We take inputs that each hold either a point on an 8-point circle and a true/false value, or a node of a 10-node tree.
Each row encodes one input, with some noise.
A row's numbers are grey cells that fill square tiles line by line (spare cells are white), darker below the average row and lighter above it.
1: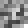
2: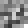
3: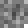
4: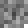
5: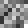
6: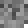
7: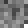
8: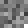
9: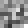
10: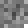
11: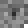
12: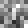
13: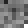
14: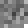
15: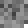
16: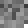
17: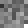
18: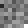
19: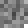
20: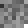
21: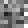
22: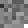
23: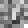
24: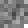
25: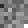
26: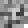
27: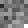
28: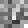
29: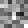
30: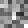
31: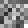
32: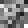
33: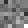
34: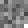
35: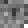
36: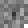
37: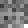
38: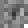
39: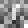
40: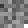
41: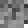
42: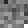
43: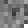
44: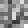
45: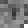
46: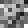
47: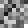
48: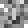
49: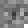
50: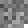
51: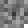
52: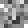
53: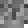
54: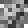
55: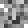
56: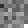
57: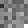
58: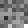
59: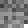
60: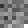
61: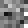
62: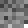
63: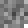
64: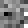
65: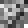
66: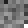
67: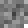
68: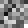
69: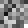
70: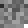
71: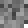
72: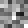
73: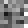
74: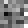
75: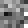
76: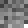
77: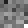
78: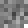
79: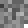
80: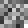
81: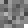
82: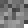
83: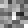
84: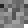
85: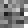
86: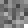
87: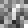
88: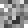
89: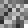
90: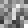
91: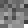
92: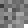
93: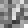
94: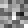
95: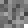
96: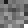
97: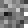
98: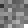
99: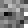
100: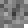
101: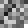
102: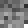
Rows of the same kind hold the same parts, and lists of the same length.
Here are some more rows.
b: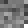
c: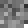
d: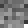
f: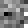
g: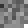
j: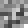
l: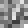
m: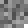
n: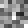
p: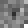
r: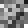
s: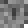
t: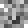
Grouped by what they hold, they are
b, c, d, g, m, p, s
f, j, l, n, r, t

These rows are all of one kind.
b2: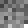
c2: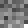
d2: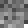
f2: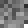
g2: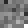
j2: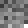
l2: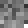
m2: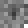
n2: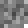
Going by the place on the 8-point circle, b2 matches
c2, g2 and j2.
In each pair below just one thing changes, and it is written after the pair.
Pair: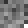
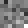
the place on the 8-point circle
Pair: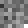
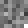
the true/false value
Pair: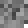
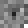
the true/false value
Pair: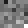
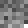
the true/false value
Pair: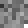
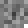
the true/false value
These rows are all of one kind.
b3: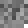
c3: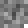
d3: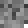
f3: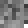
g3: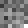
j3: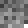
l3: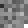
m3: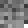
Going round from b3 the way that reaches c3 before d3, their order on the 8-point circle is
b3, c3, l3, g3, j3, m3, f3, d3.
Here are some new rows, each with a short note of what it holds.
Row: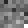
a point on an 8-point circle and a true/false value
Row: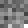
a point on an 8-point circle and a true/false value
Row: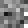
a node of a 10-node tree
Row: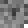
a point on an 8-point circle and a true/false value
